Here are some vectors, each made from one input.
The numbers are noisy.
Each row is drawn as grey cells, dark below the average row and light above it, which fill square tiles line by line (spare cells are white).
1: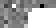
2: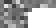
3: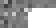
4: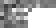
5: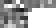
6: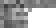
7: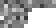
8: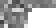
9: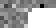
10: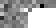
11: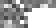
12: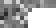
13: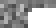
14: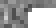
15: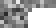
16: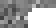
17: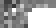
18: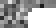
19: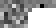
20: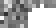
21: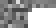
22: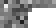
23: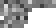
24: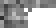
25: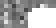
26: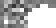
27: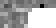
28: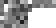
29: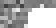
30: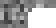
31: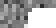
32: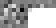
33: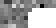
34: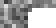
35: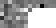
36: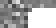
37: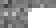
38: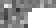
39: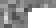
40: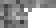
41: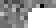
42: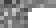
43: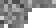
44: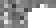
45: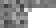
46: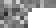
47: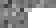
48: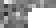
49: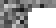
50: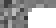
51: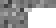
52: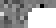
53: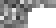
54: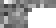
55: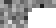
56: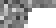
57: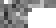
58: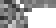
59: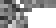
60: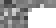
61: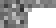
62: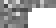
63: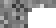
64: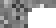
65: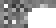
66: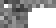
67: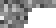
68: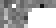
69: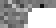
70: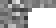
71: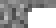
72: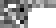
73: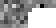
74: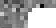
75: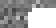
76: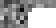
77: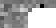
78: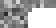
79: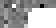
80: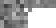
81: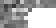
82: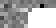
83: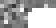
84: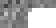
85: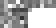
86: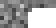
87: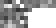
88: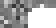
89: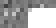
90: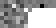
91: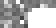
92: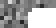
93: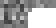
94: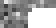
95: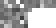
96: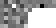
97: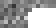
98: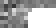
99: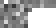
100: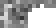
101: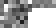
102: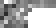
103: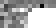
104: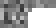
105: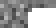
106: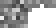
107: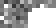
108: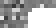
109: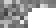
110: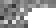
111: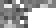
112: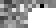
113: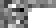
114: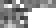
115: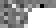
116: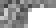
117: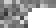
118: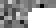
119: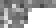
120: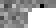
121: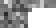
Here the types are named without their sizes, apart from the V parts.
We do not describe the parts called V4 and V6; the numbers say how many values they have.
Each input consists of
a point on a line, together with either a true/false value and a value of V6, or a value of V4.
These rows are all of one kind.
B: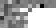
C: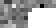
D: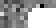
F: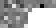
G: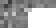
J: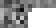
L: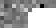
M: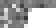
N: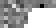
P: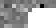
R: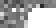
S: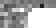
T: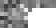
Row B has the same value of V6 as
C, L, P and T.
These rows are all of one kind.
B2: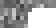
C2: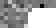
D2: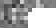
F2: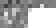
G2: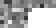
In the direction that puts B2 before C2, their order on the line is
B2, D2, C2, F2, G2.
